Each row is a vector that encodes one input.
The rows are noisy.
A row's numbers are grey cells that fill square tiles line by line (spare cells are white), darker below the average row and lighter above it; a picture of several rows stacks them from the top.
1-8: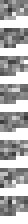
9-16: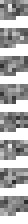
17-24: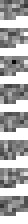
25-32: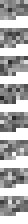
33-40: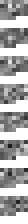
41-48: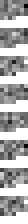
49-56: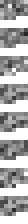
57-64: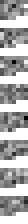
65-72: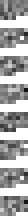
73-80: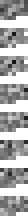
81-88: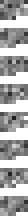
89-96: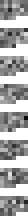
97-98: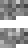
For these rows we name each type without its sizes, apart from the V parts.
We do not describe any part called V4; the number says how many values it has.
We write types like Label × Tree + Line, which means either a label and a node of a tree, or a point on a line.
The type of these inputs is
(Bool × Line + V4) × Circle.
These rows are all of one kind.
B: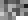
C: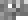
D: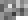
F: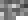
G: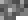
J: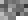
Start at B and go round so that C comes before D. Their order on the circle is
B, J, C, D, G, F.
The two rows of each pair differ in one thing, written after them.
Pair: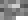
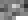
the value of V4
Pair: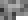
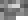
the place on the circle
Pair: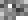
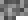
the place on the circle
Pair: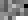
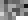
the value of V4
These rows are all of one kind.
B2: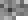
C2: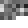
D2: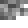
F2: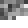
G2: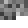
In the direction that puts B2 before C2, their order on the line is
B2, F2, D2, G2, C2.
